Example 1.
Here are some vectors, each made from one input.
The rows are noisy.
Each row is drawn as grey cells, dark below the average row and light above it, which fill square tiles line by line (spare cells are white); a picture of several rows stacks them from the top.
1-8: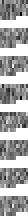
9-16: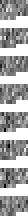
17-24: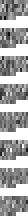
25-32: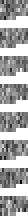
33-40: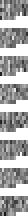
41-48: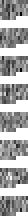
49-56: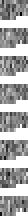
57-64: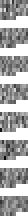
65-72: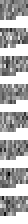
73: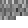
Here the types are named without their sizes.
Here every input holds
a point on a line, together with either a fixed value, or a node of a tree.
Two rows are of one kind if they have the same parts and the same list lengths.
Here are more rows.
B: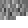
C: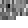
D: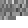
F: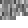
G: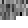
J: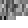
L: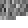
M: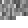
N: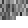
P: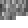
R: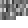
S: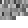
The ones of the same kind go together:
B, D, F, L, M, P, S
C, G, J, N, R

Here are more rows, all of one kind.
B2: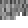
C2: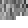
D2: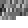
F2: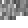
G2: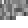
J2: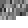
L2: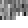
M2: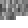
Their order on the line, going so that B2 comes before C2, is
L2, B2, C2, F2, G2, M2, D2, J2.
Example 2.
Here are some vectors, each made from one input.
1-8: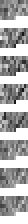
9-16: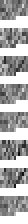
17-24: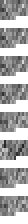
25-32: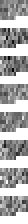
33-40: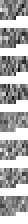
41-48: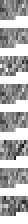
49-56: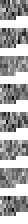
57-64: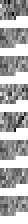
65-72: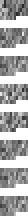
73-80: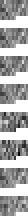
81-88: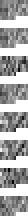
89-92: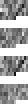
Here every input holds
either a point on an 8-point line, or a point on a 9-point line.
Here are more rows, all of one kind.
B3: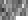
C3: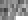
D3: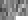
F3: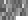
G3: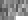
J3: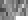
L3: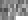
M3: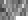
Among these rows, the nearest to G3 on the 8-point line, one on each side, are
D3 and L3.
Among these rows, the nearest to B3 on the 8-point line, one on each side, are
F3 and M3.
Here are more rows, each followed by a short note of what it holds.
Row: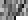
a point on a 9-point line
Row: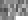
a point on an 8-point line
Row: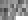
a point on an 8-point line
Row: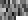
a point on a 9-point line
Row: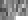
a point on an 8-point line
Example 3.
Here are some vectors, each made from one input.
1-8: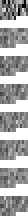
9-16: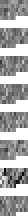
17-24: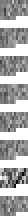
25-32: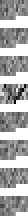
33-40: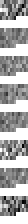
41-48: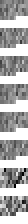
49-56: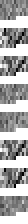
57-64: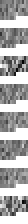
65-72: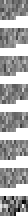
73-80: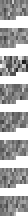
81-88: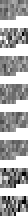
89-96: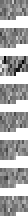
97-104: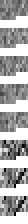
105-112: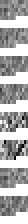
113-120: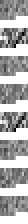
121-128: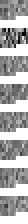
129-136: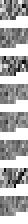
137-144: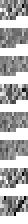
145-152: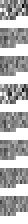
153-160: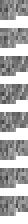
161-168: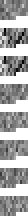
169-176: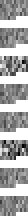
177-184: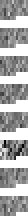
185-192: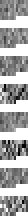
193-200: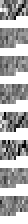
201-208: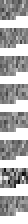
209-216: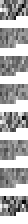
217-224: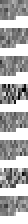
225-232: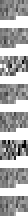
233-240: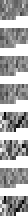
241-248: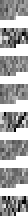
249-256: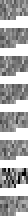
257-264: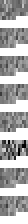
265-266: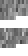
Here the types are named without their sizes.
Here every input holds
either a point on a circle, or a point on a line.
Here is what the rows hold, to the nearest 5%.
About 75% of them hold a point on a circle. The rest hold a point on a line.
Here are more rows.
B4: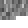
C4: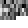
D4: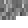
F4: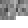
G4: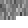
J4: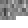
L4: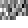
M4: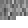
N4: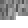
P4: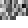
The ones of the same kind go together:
B4, D4, F4, G4, J4, M4, N4
C4, L4, P4

